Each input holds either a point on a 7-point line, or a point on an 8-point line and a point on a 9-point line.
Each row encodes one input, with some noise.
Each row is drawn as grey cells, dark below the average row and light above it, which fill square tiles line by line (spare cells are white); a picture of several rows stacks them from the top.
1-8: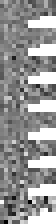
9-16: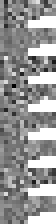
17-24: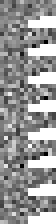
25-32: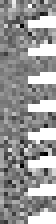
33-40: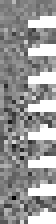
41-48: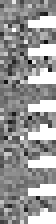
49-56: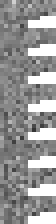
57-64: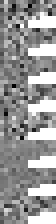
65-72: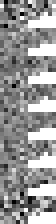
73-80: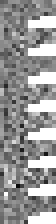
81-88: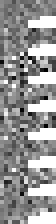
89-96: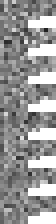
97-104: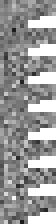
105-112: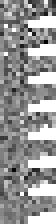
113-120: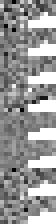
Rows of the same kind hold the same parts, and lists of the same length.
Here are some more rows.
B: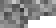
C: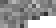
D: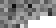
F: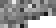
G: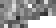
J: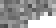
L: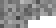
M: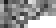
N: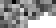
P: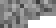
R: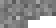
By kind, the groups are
B, C, D, F, G, J, L, M, P
N, R

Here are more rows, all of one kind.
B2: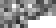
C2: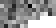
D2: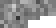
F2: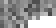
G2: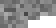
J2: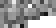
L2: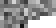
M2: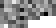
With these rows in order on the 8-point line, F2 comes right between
G2 and J2.
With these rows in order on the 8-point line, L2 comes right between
B2 and C2.
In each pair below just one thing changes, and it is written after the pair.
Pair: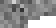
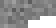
the place on the 9-point line
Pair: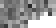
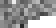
the place on the 8-point line
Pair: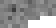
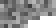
the place on the 8-point line
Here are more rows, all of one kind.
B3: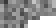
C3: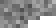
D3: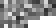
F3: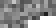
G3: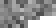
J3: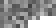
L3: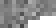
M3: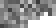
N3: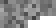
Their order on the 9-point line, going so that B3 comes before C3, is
N3, F3, B3, C3, J3, D3, L3, M3, G3.
